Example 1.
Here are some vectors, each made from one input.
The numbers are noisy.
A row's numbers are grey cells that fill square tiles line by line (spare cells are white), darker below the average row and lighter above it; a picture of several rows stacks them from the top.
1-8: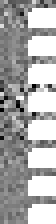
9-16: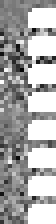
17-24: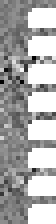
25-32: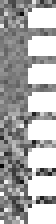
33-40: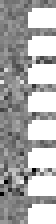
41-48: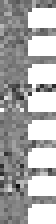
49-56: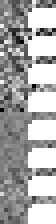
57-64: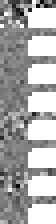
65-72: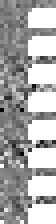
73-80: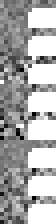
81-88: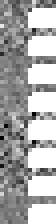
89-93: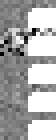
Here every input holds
either a fixed value, or a point on each of two 6-point lines and a node of a 9-node tree.
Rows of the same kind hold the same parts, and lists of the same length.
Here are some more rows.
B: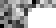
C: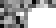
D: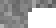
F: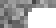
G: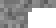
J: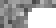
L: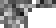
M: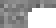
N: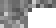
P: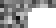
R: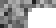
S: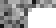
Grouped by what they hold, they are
B, D, F, G, J, L, M, N, R, S
C, P

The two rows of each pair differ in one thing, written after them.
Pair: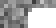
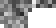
the node of the tree
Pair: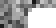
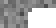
the place on one of the two 6-point lines
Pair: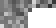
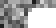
the place on one of the two 6-point lines
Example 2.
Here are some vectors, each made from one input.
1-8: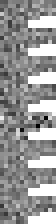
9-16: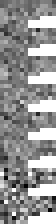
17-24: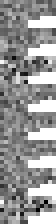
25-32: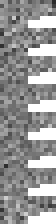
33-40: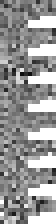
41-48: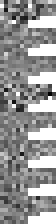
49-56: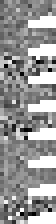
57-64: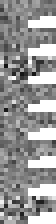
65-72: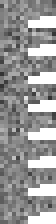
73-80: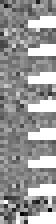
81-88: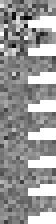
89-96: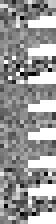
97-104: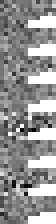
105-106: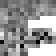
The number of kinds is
2.
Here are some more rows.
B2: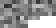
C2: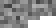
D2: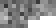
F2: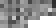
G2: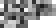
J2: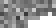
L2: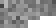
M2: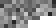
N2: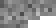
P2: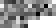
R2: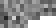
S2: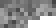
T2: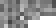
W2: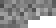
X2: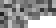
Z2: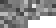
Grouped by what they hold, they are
B2, C2, D2, F2, J2, L2, M2, N2, R2, S2, T2, W2, X2, Z2
G2, P2

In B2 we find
four true/false values.
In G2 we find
a point on a 6-point circle.
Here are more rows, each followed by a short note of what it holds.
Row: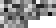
a point on a 6-point circle
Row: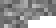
four true/false values
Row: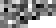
a point on a 6-point circle
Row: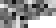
a point on a 6-point circle
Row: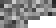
four true/false values
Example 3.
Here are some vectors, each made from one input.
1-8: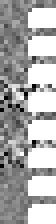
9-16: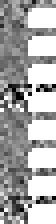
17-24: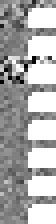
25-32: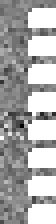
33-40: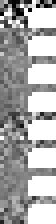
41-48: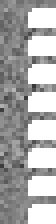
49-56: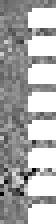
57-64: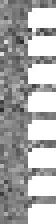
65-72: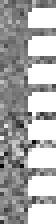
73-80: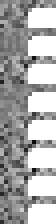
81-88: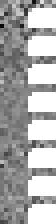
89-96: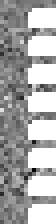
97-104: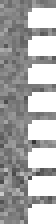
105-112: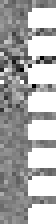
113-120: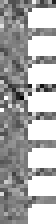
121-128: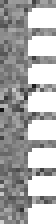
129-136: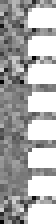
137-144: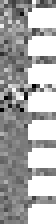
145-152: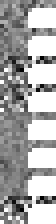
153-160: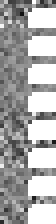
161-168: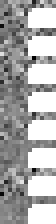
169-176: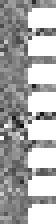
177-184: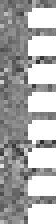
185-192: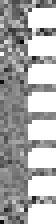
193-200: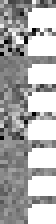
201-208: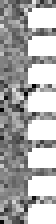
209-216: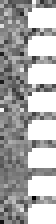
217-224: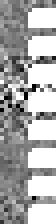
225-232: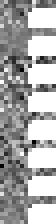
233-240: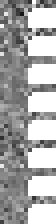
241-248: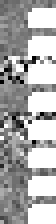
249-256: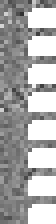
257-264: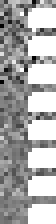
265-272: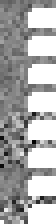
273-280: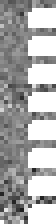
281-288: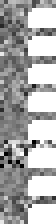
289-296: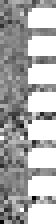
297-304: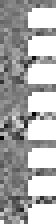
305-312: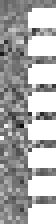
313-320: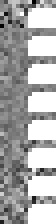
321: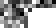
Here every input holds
a point on a 6-point line, together with either a fixed value, or a node of a 7-node tree.
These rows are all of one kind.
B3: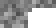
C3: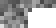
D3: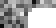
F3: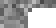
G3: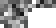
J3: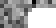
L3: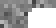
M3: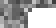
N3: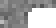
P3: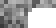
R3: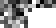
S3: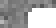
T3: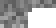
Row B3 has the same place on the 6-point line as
G3 and R3.
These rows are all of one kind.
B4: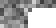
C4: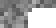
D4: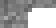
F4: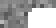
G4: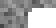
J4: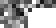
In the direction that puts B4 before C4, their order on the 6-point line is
F4, G4, B4, J4, C4, D4.
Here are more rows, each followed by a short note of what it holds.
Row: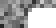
a point on a 6-point line
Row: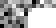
a point on a 6-point line and a node of a 7-node tree
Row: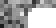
a point on a 6-point line and a node of a 7-node tree
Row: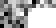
a point on a 6-point line and a node of a 7-node tree
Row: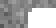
a point on a 6-point line and a node of a 7-node tree
